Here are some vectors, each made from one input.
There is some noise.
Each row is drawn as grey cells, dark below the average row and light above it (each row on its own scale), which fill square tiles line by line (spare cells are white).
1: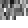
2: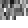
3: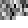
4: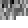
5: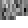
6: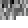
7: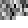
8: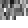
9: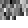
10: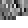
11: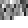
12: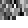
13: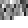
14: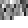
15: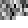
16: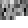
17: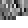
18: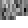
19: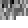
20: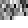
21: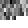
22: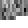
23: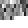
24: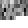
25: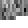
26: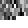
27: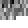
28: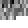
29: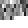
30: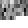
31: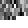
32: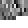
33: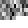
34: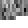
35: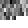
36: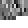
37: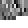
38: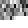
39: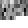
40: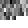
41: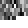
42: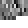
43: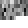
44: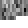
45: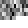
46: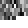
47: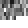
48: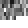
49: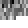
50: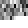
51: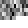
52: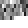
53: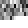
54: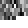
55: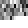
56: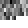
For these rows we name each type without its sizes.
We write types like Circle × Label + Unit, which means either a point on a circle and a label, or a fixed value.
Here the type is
Line.
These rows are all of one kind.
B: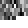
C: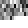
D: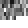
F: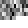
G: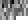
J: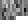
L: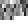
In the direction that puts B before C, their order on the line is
G, D, B, J, L, C, F.
